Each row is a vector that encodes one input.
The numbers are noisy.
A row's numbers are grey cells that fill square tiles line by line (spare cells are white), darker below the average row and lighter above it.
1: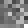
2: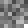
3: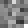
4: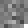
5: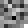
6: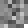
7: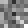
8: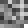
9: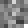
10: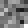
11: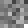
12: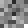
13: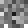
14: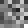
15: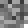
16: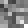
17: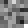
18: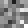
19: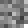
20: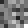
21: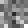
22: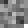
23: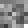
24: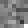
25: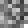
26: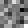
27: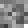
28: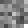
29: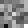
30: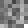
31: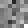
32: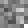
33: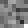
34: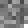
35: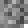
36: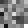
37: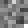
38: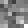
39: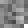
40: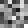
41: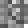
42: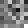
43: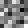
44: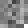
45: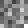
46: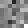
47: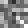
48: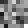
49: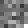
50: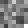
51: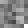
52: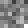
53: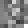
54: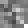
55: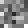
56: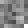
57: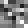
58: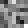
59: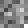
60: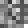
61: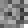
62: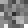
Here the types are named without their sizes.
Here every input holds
a node of a tree and a true/false value.
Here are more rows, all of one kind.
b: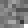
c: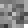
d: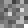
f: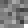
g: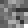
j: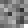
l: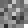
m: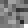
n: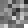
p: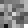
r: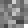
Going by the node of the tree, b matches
d and m.
